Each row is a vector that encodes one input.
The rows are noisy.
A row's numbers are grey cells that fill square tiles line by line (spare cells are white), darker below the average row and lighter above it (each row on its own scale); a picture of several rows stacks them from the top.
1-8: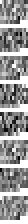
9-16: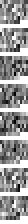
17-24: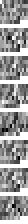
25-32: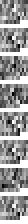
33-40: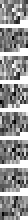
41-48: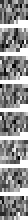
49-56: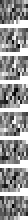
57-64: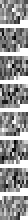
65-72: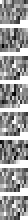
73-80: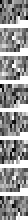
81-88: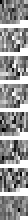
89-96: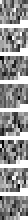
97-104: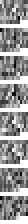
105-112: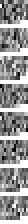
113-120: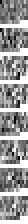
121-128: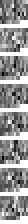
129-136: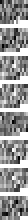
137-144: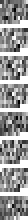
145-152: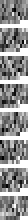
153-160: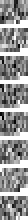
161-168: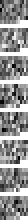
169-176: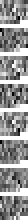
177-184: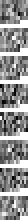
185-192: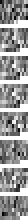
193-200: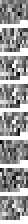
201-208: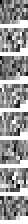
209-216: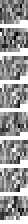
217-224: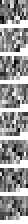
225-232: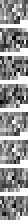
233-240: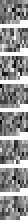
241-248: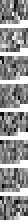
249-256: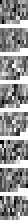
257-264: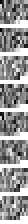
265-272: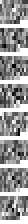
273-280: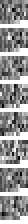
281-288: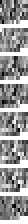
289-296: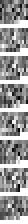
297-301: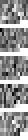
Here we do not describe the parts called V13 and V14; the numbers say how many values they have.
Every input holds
either one of 9 labels and a true/false value, or a value of V13 and a value of V14.
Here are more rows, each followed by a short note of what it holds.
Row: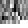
a value of V13 and a value of V14
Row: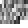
one of 9 labels and a true/false value
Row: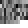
a value of V13 and a value of V14
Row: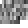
one of 9 labels and a true/false value
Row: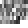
one of 9 labels and a true/false value
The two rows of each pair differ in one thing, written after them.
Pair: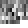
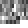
the true/false value
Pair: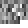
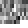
the label
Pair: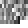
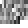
the label
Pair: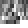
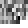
the true/false value
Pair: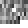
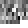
the true/false value
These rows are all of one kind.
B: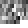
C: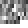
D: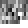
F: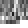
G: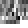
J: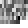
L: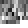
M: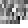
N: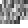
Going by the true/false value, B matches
C and N.
